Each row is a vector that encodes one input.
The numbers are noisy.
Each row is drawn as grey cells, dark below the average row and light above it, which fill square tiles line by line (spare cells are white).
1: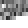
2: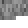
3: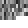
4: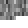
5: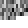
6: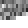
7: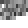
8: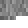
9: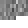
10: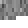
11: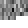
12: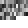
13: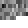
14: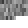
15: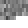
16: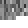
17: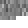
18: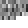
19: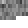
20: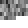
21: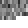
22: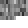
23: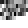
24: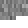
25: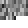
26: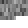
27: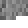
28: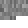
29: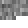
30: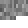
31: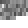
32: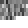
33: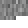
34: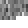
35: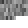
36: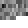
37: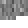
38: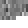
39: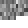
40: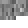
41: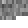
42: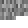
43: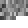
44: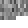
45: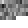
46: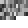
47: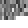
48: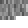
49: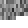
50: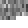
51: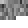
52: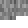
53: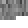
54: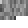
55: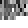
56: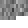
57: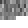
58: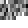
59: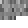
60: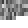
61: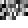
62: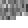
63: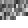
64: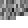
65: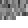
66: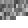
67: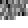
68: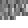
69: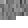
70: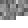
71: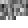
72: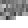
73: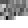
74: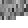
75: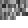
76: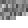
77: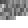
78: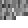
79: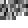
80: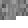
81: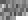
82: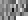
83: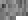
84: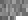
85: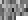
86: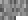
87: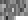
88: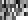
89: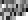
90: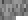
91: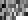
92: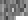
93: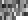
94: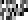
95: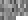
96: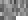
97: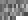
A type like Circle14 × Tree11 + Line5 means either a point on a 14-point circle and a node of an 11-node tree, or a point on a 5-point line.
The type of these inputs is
Line6 + Line13.
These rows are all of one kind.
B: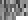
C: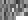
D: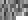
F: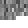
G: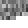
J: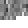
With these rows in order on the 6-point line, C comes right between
D and G.
